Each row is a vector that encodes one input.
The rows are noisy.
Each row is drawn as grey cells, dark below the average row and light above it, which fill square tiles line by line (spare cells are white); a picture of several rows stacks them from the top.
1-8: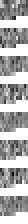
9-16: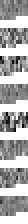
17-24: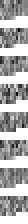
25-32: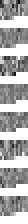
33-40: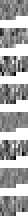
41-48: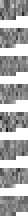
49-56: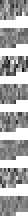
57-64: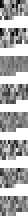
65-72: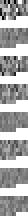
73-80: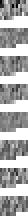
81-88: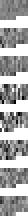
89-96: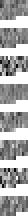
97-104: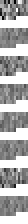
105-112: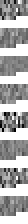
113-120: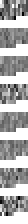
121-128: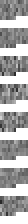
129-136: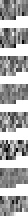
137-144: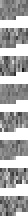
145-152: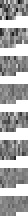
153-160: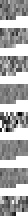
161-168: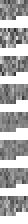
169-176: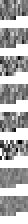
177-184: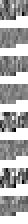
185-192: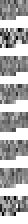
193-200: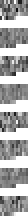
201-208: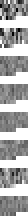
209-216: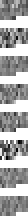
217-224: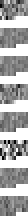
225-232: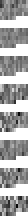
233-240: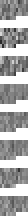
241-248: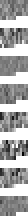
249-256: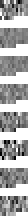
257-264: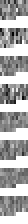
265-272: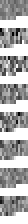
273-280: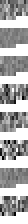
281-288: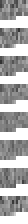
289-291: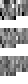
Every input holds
a point on a 6-point line.
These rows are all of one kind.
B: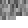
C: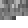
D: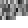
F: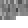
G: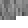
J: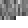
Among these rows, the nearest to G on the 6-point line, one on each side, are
B and J.
